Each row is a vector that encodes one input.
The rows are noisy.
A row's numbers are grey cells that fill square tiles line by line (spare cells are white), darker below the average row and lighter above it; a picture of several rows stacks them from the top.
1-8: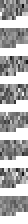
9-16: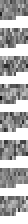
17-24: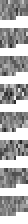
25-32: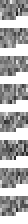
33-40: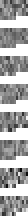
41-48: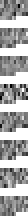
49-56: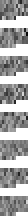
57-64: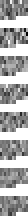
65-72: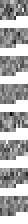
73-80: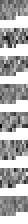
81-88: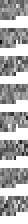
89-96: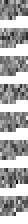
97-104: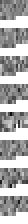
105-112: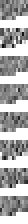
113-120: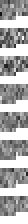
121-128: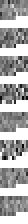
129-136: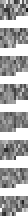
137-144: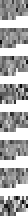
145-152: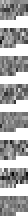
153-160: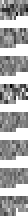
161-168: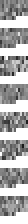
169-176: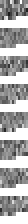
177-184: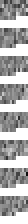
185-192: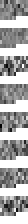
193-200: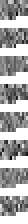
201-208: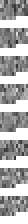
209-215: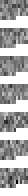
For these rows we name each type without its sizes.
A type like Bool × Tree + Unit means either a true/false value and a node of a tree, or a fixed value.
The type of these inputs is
(Bool × Circle + Tree) × Tree + Line.
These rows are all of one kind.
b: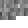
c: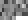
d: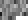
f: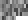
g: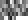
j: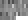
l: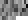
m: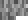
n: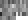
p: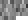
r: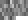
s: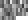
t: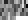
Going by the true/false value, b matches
d, m and p.
